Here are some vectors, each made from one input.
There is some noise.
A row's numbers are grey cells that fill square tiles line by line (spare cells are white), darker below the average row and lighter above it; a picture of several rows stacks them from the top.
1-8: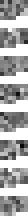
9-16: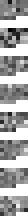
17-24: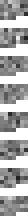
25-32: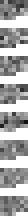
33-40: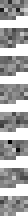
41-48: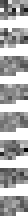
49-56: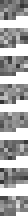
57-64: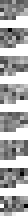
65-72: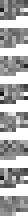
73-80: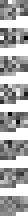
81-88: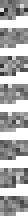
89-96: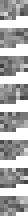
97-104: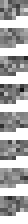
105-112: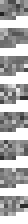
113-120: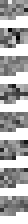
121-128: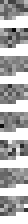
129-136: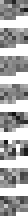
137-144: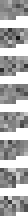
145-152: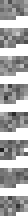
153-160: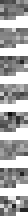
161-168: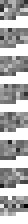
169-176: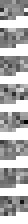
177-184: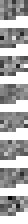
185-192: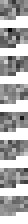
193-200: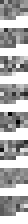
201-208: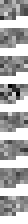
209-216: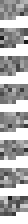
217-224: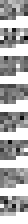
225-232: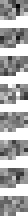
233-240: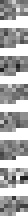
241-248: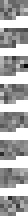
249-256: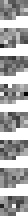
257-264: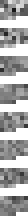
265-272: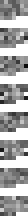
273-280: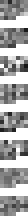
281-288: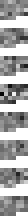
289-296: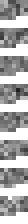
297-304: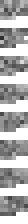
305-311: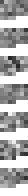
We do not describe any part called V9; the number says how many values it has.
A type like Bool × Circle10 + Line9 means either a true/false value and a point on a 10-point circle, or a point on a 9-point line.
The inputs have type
(Label10 + Line6) × V9.
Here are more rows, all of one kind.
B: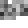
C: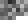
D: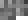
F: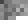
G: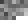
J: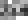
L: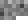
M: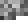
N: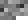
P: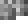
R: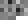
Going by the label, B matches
G, L and N.
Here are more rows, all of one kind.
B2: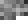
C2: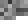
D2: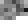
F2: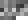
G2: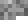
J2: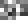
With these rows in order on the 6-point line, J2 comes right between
B2 and G2.
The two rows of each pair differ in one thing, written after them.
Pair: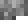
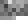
the value of V9
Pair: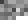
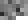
the value of V9
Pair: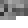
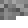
the value of V9
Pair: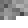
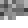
the value of V9
